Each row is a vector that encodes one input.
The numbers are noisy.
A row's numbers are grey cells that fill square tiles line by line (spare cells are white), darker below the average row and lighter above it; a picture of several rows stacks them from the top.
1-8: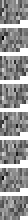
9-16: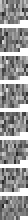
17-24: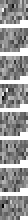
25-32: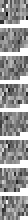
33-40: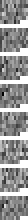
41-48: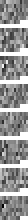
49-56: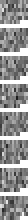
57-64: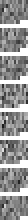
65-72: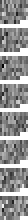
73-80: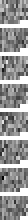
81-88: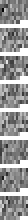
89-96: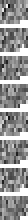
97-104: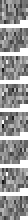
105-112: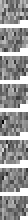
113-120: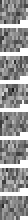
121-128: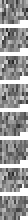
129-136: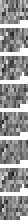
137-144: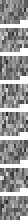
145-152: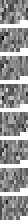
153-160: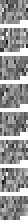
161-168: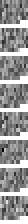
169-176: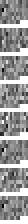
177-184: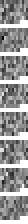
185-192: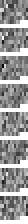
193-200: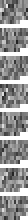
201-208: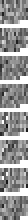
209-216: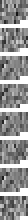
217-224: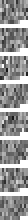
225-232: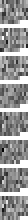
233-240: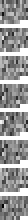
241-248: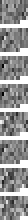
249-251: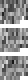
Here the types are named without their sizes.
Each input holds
either four true/false values, or a list of points on a circle.
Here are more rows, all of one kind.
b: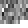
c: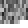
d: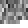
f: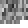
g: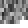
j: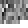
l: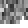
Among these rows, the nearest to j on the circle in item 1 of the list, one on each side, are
b and d.
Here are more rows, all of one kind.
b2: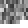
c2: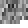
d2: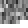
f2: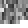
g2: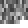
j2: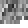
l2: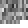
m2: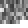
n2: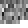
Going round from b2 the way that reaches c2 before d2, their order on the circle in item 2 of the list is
b2, j2, c2, f2, d2, n2, g2, m2, l2.
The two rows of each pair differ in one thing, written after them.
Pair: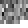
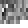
the place on the circle in item 1 of the list
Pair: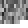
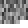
the place on the circle in item 2 of the list
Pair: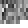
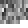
the place on the circle in item 2 of the list
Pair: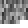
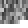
the place on the circle in item 2 of the list
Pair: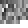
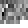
the place on the circle in item 2 of the list
